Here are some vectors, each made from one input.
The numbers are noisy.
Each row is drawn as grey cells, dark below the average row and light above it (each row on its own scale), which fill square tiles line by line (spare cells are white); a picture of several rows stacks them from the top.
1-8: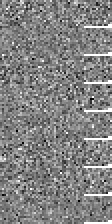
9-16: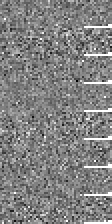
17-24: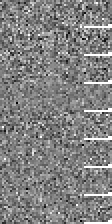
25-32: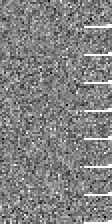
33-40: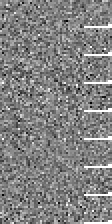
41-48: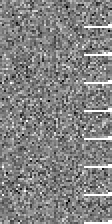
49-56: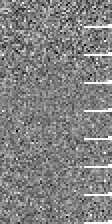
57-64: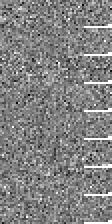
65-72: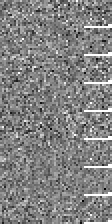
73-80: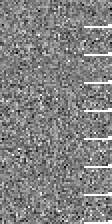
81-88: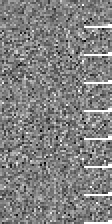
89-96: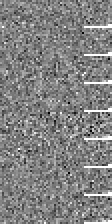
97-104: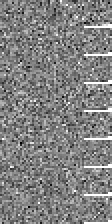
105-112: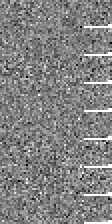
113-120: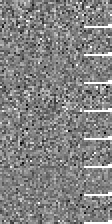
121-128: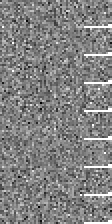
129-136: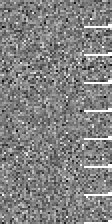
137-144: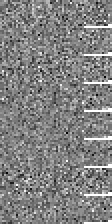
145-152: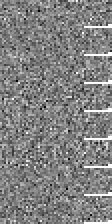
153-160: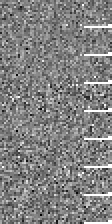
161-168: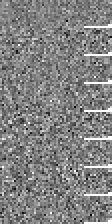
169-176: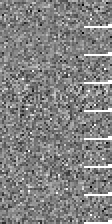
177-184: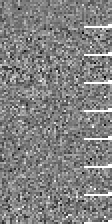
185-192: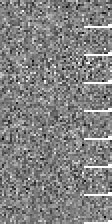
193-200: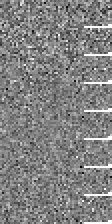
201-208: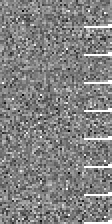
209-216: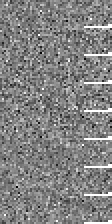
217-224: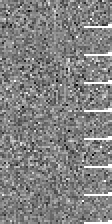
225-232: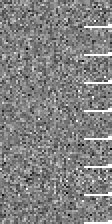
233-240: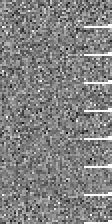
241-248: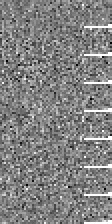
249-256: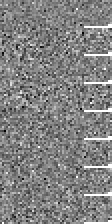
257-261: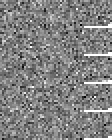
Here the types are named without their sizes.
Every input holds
a node of a tree and four true/false values, together with either a fixed value, or a node of a tree.
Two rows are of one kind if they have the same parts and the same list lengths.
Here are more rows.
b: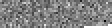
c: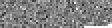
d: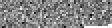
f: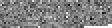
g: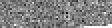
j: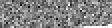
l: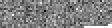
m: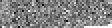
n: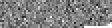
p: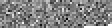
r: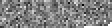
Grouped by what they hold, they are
b, d, f, l, m, p
c, g, j, n, r

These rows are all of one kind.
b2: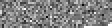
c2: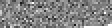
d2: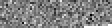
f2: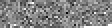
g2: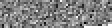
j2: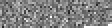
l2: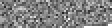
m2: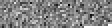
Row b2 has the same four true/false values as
g2 and l2.
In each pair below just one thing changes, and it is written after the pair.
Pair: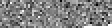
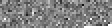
one of the four true/false values
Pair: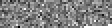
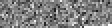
the node of the tree
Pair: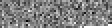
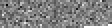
one of the four true/false values
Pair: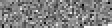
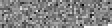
the node of the tree
